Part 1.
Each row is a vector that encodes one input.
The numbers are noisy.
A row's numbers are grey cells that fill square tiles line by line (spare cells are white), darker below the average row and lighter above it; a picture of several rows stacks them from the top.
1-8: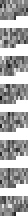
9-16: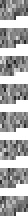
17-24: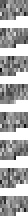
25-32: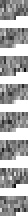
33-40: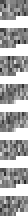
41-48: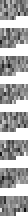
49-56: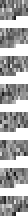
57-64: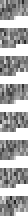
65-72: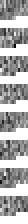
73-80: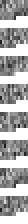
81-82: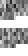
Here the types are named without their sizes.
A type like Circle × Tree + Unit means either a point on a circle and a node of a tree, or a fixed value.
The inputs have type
Bool × Line.
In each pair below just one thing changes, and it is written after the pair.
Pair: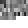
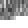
the true/false value
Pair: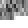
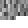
the true/false value
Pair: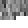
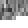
the true/false value
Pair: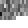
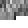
the true/false value
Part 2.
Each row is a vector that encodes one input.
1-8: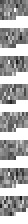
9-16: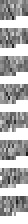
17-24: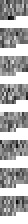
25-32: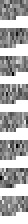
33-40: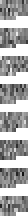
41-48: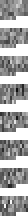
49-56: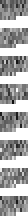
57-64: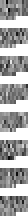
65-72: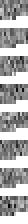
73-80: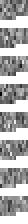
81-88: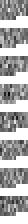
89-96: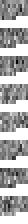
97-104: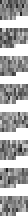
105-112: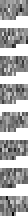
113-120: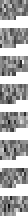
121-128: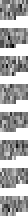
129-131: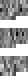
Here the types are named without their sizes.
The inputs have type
(Circle + Unit) × Line.
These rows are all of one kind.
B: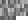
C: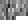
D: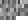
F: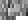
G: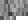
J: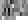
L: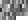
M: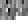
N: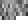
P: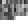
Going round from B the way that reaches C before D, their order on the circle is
B, C, F, N, P, M, J, G, L, D.
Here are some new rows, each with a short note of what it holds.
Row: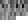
a point on a line
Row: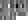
a point on a line
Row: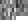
a point on a line
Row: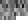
a point on a line
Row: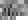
a point on a circle and a point on a line
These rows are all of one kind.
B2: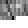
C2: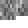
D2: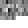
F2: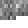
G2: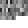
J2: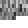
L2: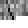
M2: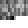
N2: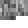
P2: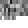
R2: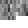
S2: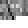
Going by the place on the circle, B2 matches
D2, G2, L2 and S2.
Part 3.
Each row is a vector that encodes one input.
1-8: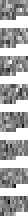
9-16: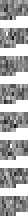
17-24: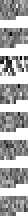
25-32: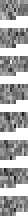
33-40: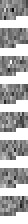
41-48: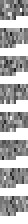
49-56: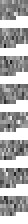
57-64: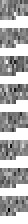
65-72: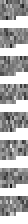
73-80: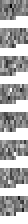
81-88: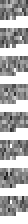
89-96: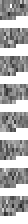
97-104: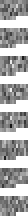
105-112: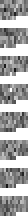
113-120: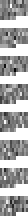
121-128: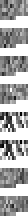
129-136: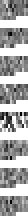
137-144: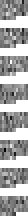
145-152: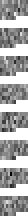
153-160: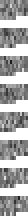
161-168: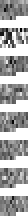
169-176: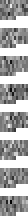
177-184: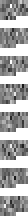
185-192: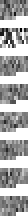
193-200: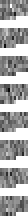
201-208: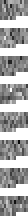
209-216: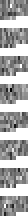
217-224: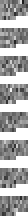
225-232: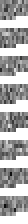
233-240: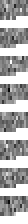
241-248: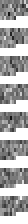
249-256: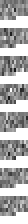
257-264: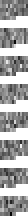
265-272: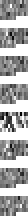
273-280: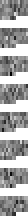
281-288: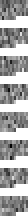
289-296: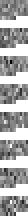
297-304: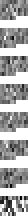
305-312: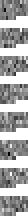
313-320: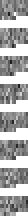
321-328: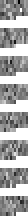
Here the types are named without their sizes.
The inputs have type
Circle × Circle + Unit.
